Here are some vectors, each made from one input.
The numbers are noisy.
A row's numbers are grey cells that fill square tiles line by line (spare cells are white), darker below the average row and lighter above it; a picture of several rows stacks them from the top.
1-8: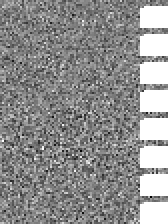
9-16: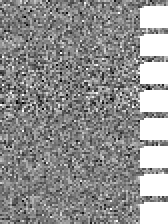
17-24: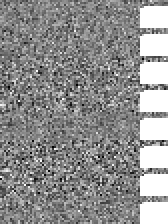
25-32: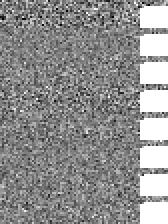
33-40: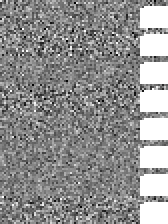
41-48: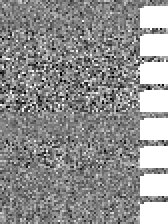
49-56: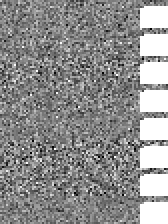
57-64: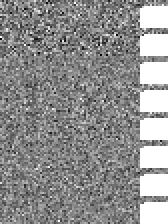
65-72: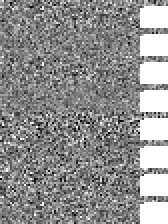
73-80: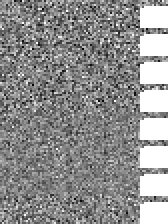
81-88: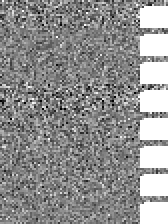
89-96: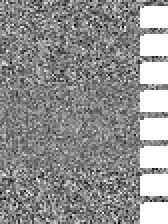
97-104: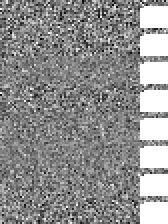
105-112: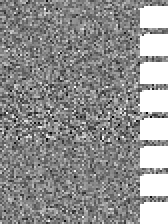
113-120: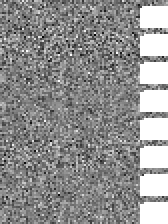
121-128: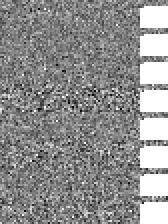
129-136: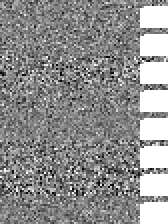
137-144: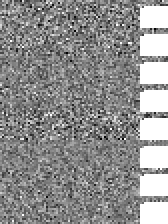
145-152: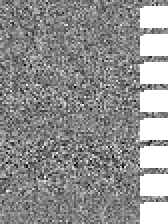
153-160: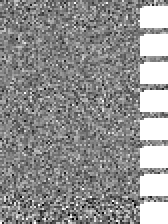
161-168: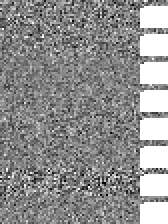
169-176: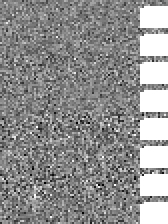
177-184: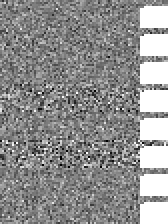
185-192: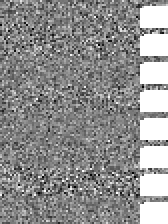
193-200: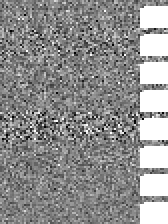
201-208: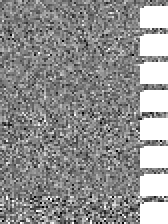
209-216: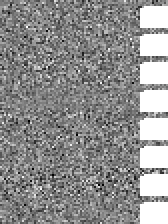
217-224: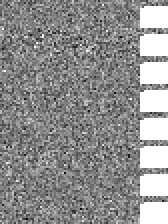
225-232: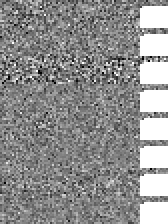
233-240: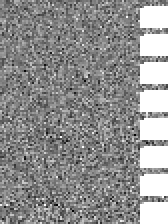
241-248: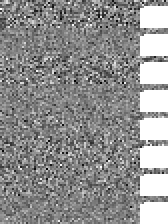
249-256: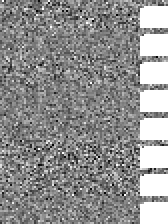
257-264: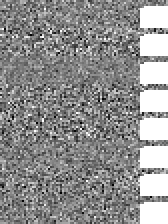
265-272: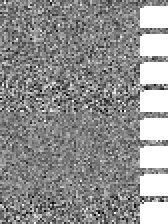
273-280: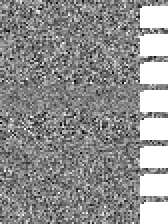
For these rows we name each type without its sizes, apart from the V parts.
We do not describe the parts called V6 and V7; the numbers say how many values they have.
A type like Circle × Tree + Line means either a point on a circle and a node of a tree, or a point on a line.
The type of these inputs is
Line × (Line + V6) + V7.
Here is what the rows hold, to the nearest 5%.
About 75% of them hold a point on a line, together with either a point on a line, or a value of V6. The rest hold a value of V7.
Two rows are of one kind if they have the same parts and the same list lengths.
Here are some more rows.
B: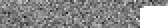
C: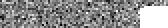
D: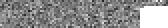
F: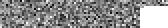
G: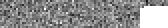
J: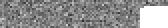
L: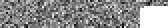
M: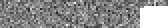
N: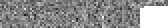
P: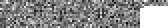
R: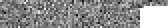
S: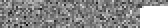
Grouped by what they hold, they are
B, G, R, S
C, F, L, P
D, J, M, N

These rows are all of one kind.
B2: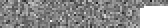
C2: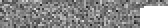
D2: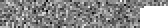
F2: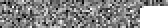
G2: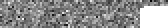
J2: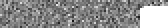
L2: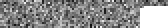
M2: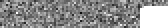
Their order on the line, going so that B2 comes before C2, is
G2, F2, L2, J2, B2, C2, D2, M2.
